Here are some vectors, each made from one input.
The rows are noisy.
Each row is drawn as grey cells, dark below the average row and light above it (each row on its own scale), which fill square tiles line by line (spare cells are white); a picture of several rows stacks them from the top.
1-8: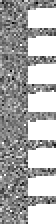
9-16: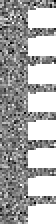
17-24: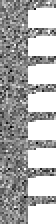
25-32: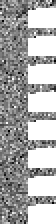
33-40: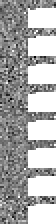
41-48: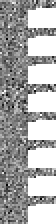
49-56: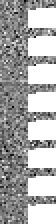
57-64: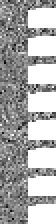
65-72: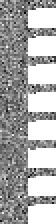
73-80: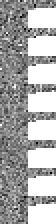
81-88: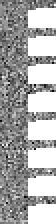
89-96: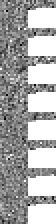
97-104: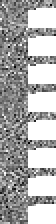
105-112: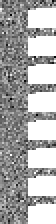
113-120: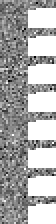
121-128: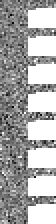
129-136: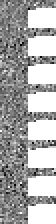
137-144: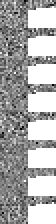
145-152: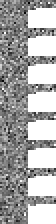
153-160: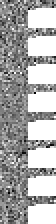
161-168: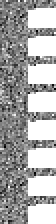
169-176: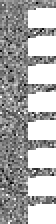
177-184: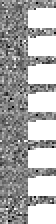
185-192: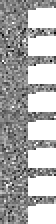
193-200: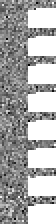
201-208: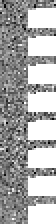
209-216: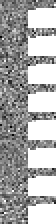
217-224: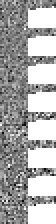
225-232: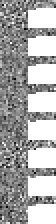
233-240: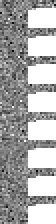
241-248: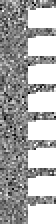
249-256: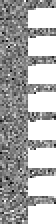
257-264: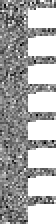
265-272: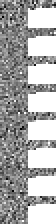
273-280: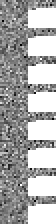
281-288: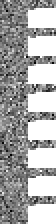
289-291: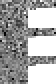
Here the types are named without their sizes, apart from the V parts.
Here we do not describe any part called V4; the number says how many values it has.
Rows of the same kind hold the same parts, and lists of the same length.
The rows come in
2 kinds.
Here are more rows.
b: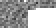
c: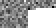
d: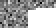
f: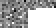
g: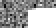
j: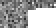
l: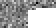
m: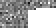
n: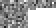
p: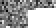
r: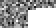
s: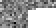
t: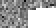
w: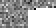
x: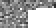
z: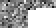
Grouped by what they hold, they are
b, c, d, g, j, p, r, s, z
f, l, m, n, t, w, x

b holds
a point on a circle and a value of V4.
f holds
a point on each of two circles.
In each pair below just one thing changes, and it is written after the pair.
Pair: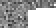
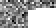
the value of V4
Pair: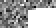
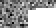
the value of V4
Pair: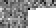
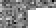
the place on the circle
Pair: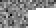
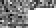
the place on the circle
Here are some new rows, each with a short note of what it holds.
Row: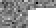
a point on a circle and a value of V4
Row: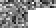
a point on a circle and a value of V4
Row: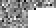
a point on each of two circles
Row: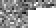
a point on each of two circles
